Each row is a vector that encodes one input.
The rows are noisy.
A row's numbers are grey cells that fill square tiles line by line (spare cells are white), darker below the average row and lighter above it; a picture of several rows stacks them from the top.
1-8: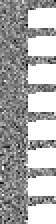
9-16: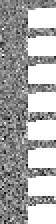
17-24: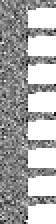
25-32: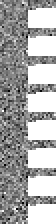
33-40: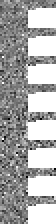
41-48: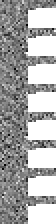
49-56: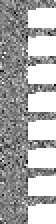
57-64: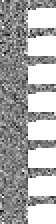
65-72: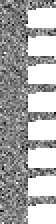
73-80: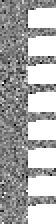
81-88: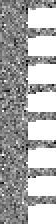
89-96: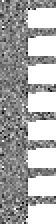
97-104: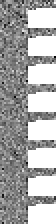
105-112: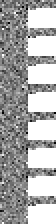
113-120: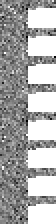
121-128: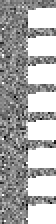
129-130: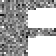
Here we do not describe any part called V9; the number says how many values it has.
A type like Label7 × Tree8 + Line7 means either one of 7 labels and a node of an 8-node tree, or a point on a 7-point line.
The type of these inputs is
(Line4 + List2(V9)) × Line5.
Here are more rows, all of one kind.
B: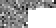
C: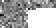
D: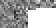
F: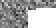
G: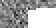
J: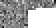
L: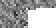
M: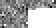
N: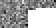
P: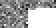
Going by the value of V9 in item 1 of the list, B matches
J and L.
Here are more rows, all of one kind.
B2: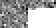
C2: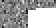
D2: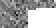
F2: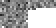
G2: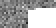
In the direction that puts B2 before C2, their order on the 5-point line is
B2, C2, G2, D2, F2.
